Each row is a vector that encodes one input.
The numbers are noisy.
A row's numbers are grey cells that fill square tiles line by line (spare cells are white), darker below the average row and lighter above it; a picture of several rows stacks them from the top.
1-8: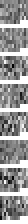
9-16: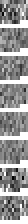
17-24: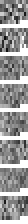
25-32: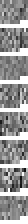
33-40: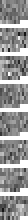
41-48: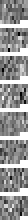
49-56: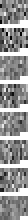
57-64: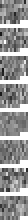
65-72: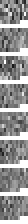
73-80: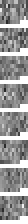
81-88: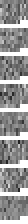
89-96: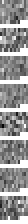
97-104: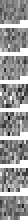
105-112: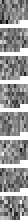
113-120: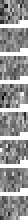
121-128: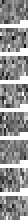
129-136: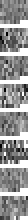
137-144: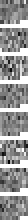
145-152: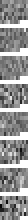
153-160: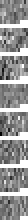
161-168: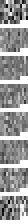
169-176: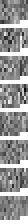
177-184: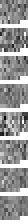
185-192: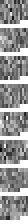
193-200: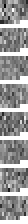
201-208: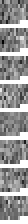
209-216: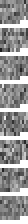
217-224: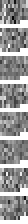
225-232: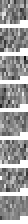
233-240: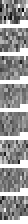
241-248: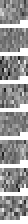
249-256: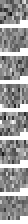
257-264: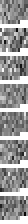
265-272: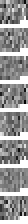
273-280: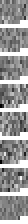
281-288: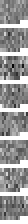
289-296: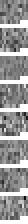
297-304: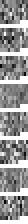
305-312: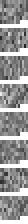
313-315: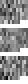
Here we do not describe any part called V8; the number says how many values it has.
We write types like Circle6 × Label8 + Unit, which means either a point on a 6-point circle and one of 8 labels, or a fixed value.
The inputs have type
Bool × (Circle9 + V8) + Line11.
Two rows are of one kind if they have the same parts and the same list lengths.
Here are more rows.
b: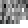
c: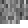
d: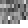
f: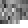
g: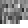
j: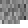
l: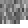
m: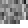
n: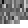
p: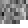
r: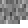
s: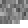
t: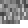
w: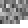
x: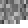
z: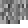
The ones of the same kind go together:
b, m, p, t
c, d, g, l, r, w, x, z
f, j, n, s

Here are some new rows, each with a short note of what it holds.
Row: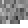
a true/false value and a value of V8
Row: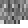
a point on a 9-point circle and a true/false value
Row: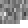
a point on a 9-point circle and a true/false value
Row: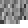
a true/false value and a value of V8
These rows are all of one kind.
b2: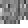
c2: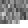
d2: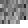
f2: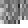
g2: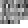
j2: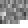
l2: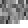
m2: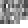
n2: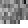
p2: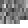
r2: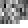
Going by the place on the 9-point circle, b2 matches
g2, m2, n2 and p2.
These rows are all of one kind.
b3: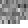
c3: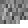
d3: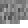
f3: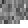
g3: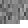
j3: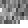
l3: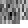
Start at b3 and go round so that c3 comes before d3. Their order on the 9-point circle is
b3, g3, f3, j3, l3, c3, d3.
